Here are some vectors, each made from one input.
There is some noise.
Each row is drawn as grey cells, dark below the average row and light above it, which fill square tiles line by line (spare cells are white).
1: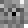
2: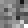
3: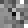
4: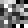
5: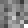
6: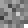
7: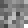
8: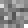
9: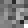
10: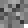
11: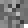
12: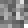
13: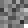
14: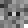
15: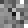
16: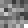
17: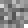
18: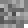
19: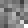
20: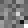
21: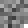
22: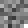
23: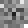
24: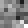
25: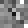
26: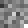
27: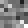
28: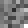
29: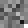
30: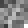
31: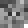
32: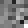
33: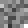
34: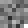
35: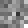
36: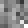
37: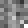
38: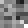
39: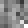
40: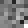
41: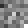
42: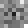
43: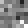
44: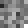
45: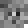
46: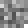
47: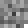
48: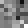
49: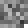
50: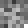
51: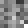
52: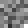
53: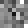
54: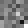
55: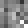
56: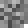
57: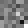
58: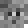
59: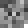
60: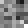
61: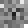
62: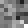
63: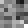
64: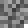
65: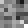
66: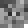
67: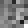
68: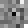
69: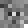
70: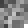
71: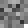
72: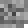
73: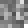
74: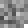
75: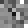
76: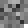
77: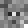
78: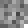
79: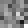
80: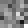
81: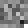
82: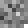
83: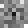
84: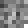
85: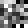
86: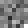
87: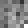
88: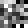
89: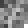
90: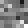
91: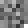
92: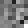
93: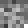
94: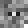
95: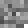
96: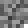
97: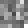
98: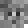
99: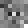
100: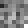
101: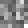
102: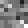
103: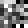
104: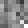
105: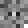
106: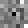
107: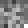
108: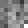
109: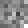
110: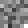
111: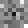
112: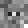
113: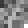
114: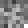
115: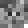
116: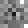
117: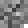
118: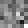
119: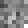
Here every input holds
a list of up to two items, each either a point on a 4-point line, or a point on a 5-point line.
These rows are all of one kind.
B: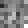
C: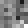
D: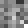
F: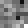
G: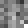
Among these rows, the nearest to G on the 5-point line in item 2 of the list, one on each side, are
B and D.
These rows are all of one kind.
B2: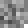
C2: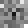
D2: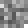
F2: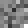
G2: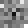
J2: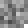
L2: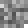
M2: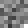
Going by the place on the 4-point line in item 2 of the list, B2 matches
F2 and J2.
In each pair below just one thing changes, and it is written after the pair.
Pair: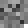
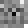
the place on the 5-point line in item 1 of the list
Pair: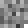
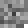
the place on the 5-point line in item 2 of the list
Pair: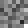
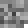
the place on the 5-point line in item 1 of the list
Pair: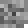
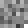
the place on the 5-point line in item 2 of the list
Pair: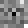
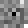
the place on the 5-point line in item 2 of the list
